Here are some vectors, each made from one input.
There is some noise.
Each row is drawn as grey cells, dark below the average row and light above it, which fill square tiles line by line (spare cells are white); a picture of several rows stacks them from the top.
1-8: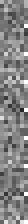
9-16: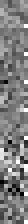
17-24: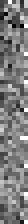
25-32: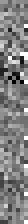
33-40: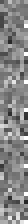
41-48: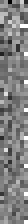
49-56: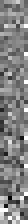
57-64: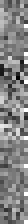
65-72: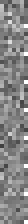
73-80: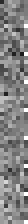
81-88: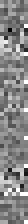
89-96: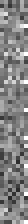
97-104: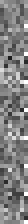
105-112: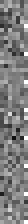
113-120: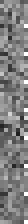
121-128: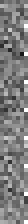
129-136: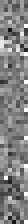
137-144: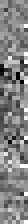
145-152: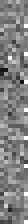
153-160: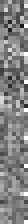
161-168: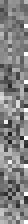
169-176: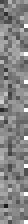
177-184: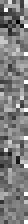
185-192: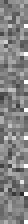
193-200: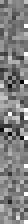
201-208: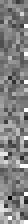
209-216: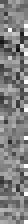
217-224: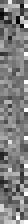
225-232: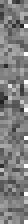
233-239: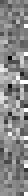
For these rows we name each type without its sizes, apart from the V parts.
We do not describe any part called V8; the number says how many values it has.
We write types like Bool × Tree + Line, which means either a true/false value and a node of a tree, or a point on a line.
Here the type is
(Bool × Circle + V8) × (Circle + Line).
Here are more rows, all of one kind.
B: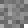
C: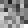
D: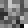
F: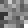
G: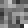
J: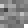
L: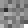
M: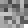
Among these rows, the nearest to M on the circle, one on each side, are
J and L.
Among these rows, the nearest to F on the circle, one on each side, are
B and G.
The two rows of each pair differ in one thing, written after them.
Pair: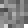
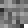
the true/false value
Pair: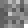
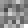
the place on the circle
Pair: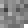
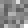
the place on the line
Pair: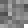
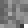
the true/false value
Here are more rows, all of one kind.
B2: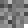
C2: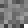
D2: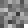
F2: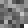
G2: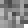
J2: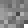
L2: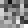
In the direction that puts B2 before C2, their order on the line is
D2, B2, G2, L2, C2, J2, F2.
